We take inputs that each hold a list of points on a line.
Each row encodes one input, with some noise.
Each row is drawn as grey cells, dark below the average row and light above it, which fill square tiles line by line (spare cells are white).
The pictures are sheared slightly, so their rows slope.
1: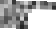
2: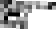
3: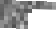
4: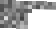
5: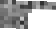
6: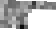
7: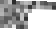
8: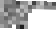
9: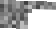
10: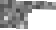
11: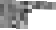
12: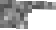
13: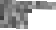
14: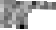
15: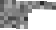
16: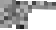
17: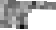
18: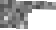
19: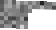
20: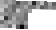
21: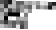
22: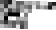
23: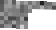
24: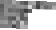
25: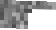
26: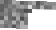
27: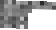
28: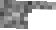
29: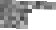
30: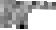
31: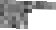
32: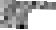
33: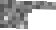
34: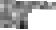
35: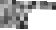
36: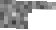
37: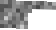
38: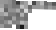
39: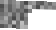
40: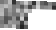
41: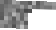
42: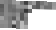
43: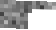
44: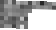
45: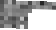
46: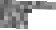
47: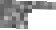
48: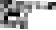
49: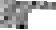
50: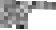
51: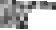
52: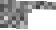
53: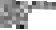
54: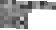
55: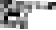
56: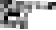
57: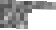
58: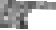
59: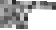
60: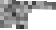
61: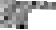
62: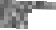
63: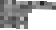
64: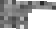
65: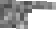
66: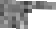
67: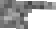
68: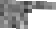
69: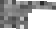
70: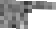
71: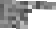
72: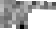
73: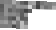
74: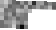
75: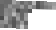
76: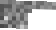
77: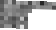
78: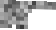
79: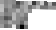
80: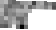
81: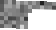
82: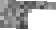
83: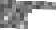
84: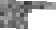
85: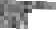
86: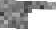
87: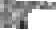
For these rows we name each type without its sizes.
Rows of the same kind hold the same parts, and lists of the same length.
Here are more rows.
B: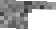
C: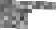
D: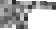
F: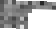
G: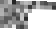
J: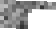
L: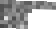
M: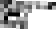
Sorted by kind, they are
B, J
C, L
D, F, G
M

